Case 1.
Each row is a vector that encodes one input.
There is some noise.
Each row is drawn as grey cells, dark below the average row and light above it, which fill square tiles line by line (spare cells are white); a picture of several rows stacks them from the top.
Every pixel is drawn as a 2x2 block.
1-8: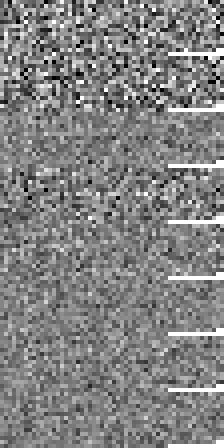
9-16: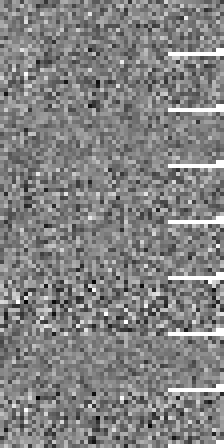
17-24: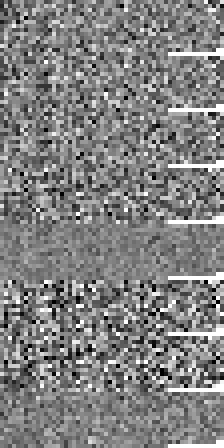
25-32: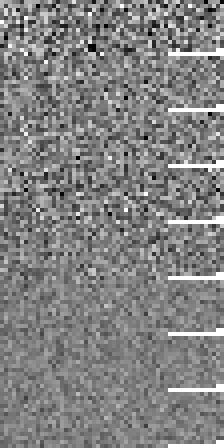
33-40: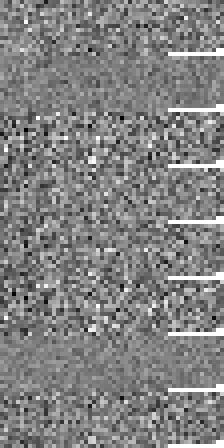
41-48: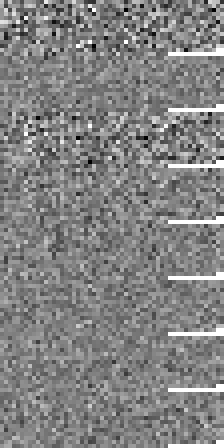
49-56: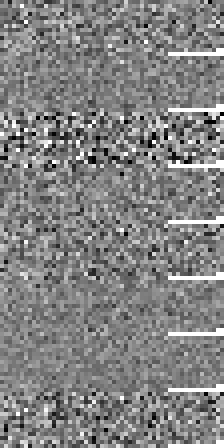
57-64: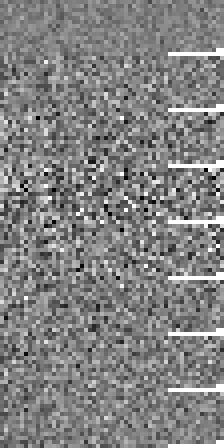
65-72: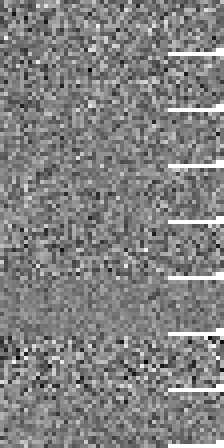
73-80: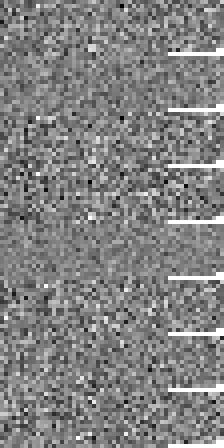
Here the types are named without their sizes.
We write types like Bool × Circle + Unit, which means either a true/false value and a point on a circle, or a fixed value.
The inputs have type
Label.
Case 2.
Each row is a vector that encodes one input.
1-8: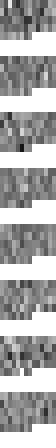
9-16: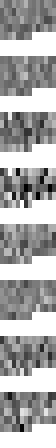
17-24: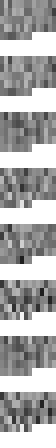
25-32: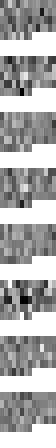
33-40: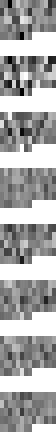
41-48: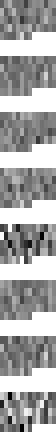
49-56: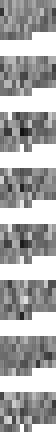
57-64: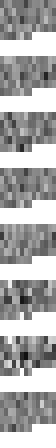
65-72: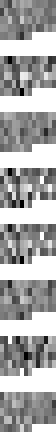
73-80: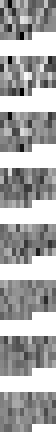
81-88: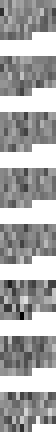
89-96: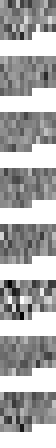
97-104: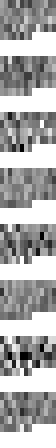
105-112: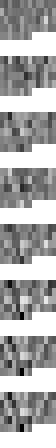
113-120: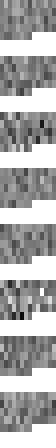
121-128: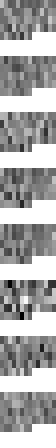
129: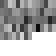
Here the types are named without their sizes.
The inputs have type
Bool × Bool × Bool × Bool.
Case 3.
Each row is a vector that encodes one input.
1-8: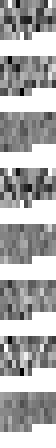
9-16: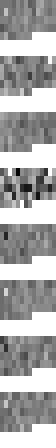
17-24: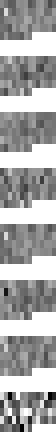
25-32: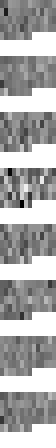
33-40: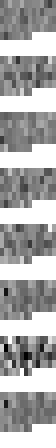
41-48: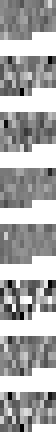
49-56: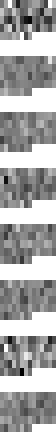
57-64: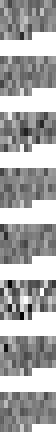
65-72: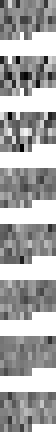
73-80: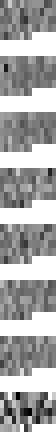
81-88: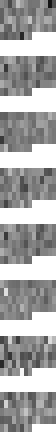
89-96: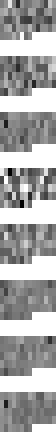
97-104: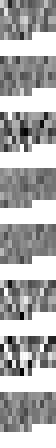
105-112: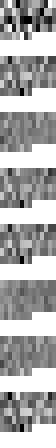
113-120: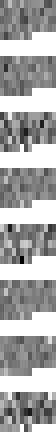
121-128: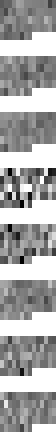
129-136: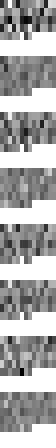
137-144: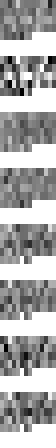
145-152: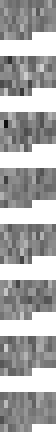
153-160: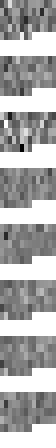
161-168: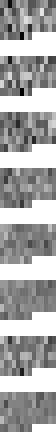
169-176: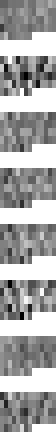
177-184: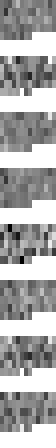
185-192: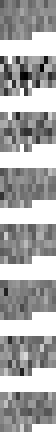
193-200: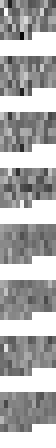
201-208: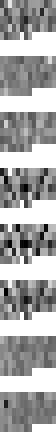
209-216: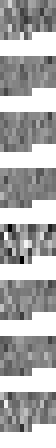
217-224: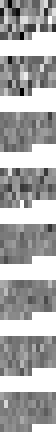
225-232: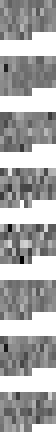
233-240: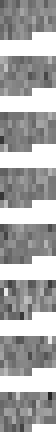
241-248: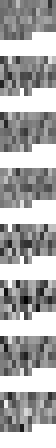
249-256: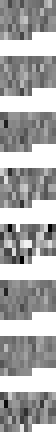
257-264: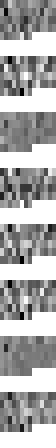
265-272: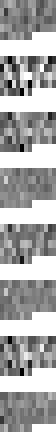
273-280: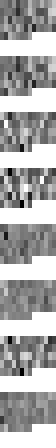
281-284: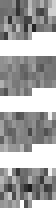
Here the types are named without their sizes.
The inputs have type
Bool × Bool × Bool × Bool + Unit.
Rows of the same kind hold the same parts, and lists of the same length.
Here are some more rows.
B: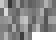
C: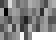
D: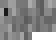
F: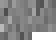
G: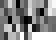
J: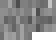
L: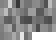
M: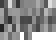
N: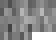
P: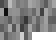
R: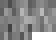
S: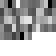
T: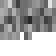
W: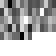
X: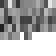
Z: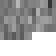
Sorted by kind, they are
B, C, D, F, J, L, M, N, P, R, S, T, W, X, Z
G

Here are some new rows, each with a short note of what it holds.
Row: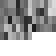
a fixed value
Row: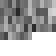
a fixed value
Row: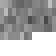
four true/false values
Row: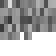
four true/false values
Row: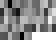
a fixed value
